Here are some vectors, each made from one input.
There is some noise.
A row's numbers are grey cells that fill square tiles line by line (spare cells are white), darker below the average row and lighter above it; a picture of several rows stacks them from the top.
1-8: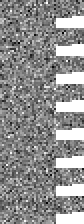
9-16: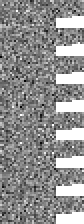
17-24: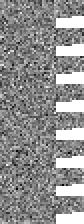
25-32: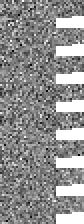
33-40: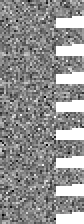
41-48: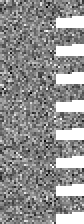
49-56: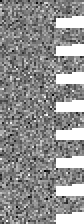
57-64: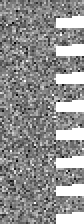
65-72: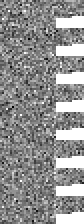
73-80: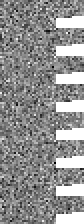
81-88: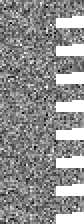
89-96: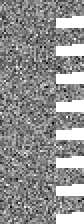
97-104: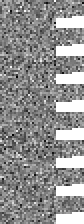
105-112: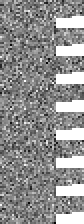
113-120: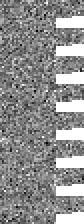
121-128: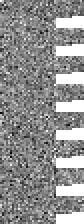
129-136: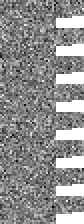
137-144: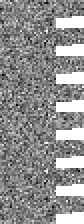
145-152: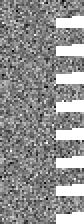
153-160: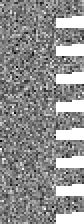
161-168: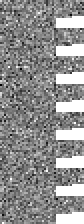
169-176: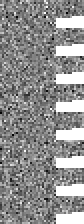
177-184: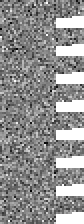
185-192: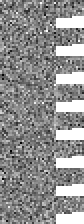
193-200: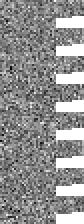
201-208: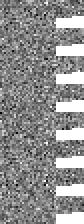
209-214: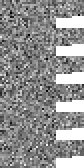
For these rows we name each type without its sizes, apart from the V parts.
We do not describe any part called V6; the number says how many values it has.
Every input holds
a point on a circle and a true/false value, together with a list of values of V6.
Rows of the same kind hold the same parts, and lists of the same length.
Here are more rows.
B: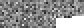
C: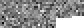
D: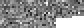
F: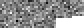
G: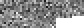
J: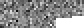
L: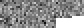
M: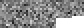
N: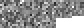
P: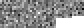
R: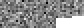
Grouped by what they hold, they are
B, M, N
C, F, L, P, R
D, G, J

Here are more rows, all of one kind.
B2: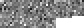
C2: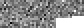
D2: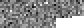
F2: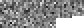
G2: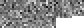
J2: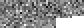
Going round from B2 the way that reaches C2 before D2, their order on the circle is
B2, C2, D2, F2, G2, J2.
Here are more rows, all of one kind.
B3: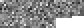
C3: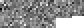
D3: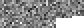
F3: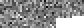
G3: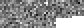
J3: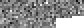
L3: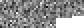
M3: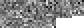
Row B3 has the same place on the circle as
C3 and D3.
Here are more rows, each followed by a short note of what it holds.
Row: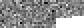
a point on a circle and a true/false value, together with a list of one item
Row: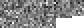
a point on a circle and a true/false value, together with the empty list
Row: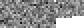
a point on a circle and a true/false value, together with a list of one item
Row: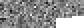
a point on a circle and a true/false value, together with a list of one item
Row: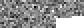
a point on a circle and a true/false value, together with a list of two items
